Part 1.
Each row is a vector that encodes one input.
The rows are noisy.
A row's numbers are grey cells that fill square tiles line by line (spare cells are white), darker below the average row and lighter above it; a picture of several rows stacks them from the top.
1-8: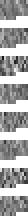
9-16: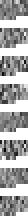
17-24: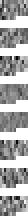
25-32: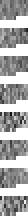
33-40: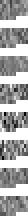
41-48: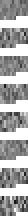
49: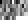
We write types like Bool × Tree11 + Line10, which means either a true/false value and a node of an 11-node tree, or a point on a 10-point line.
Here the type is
Circle5 + Unit.
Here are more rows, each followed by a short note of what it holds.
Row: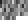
a fixed value
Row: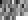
a fixed value
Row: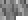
a point on a 5-point circle
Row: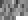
a fixed value
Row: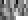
a fixed value
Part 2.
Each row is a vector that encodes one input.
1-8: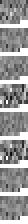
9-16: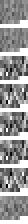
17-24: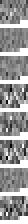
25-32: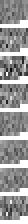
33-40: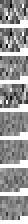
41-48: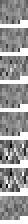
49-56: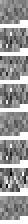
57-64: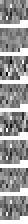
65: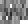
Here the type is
Line7.
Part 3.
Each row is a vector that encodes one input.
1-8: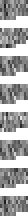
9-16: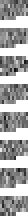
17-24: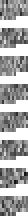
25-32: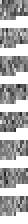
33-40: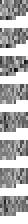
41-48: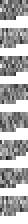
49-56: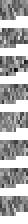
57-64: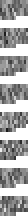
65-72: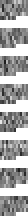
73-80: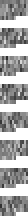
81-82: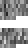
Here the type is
Label12.
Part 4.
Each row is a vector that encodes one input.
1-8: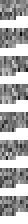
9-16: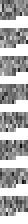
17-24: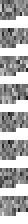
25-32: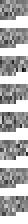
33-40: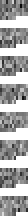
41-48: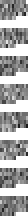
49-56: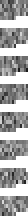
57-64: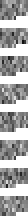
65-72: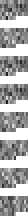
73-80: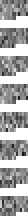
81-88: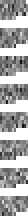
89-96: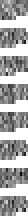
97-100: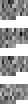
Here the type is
Line18.
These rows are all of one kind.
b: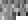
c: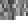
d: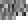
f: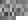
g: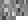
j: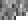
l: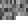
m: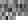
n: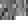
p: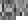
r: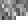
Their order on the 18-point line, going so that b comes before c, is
b, m, l, n, c, p, f, g, r, j, d.
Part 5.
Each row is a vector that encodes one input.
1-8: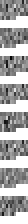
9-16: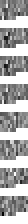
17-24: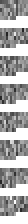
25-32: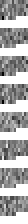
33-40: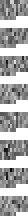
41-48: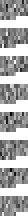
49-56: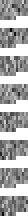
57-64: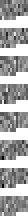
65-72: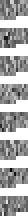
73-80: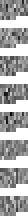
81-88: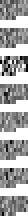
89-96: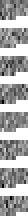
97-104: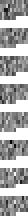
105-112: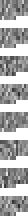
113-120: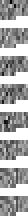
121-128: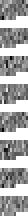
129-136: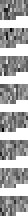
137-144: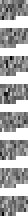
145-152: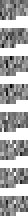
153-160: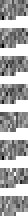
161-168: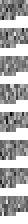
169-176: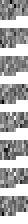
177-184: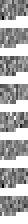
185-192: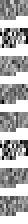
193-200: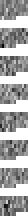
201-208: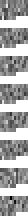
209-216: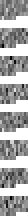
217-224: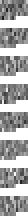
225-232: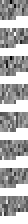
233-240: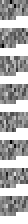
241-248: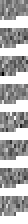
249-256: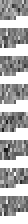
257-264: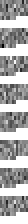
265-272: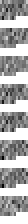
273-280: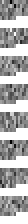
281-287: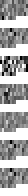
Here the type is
Tree18 + Unit.
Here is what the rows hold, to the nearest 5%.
A few of them hold a fixed value. The rest hold a node of an 18-node tree.
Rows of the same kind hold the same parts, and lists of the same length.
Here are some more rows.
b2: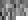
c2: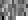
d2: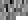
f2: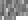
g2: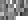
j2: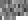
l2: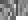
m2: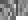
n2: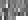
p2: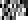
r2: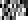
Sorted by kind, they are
b2, c2, d2, f2, g2, j2, l2, m2, n2
p2, r2

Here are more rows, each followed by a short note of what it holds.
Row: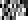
a fixed value
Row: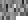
a node of an 18-node tree
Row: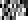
a fixed value
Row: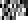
a fixed value
